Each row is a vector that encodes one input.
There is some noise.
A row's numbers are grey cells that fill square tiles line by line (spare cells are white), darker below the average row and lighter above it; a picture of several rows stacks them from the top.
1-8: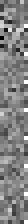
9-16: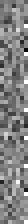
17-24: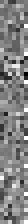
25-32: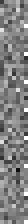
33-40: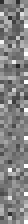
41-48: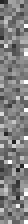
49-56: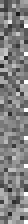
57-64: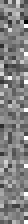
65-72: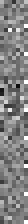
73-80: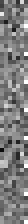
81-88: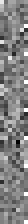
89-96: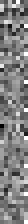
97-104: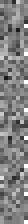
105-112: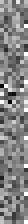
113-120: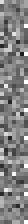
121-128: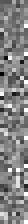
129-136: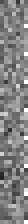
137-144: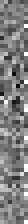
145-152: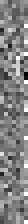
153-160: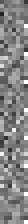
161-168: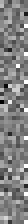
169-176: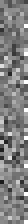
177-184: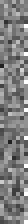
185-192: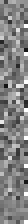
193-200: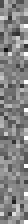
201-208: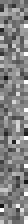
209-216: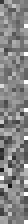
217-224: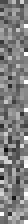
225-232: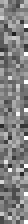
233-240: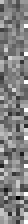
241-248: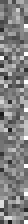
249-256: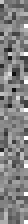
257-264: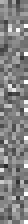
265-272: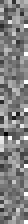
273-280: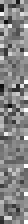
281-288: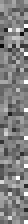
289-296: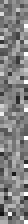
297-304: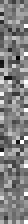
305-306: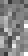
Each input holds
a point on a 13-point line, together with either a point on a 13-point line, or four true/false values.
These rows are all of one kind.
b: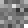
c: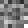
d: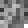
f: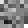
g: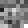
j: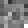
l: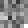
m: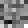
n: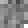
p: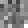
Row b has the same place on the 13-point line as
d and l.
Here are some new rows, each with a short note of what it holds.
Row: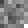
a point on each of two 13-point lines
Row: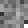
a point on a 13-point line and four true/false values
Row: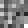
a point on each of two 13-point lines
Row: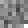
a point on a 13-point line and four true/false values
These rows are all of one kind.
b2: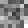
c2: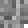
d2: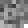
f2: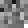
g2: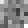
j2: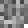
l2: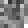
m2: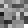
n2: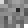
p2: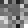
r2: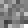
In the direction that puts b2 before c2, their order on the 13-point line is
b2, m2, l2, p2, d2, r2, g2, n2, c2, j2, f2.
